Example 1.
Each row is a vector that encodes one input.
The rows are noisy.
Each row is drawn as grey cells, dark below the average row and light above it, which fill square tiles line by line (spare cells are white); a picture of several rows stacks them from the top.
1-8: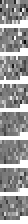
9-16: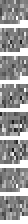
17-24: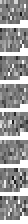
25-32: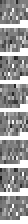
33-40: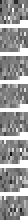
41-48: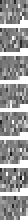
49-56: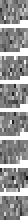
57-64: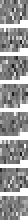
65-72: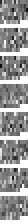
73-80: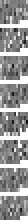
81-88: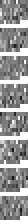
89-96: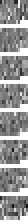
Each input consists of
a point on a 6-point line, together with either one of 10 labels, or a node of a 10-node tree.
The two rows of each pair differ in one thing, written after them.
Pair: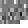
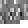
the place on the 6-point line
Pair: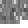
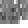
the node of the tree
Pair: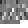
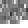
the place on the 6-point line
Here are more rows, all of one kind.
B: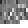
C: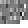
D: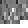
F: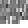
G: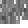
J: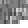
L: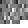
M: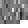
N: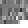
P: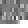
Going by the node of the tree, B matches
G and N.
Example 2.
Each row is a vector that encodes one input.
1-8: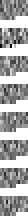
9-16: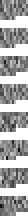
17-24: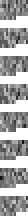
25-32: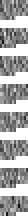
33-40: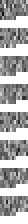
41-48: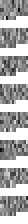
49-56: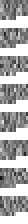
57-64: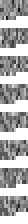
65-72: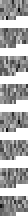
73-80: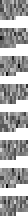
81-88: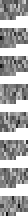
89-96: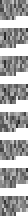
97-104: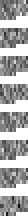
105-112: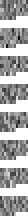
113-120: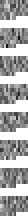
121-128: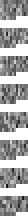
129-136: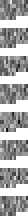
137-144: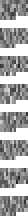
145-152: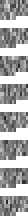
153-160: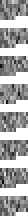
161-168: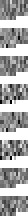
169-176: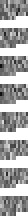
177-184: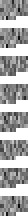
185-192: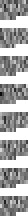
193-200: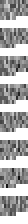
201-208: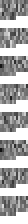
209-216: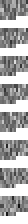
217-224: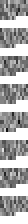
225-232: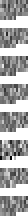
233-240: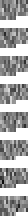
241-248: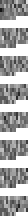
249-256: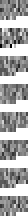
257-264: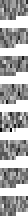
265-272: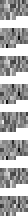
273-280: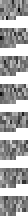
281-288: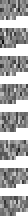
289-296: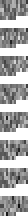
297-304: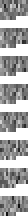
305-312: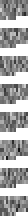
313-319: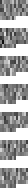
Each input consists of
either a fixed value, or two labels (each one of 10), or a node of a 10-node tree.
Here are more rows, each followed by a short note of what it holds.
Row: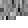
a node of a 10-node tree
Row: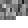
a node of a 10-node tree
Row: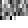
a fixed value
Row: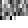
a fixed value
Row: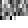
a fixed value
